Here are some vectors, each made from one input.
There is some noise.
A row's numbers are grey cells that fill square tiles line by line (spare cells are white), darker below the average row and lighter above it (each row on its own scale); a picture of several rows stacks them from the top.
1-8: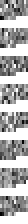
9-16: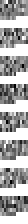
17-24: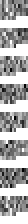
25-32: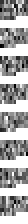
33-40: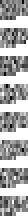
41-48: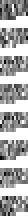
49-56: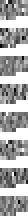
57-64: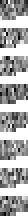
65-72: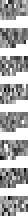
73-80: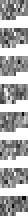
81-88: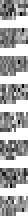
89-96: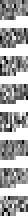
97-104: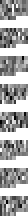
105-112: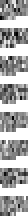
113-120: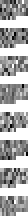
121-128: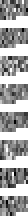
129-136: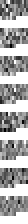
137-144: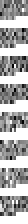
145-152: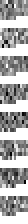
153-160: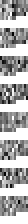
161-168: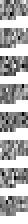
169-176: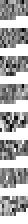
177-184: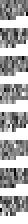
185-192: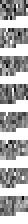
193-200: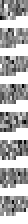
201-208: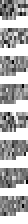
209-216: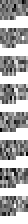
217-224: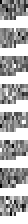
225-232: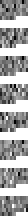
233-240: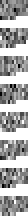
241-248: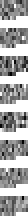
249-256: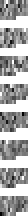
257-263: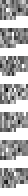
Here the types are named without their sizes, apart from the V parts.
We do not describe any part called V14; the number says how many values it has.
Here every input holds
a value of V14, together with either a point on a circle and a true/false value, or a fixed value.
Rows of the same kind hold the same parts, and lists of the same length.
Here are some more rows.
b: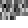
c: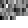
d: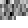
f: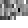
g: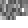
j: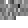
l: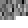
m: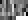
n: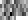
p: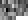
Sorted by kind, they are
b, c, j, m, p
d, f, g, l, n

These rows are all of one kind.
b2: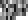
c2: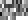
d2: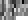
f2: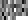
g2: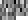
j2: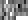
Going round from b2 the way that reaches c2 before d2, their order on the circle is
b2, g2, j2, c2, f2, d2.
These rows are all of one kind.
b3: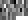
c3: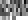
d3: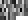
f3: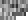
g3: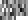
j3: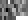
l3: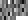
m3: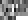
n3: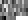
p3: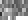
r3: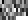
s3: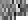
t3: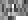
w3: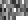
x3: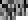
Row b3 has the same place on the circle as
d3, g3, s3 and x3.
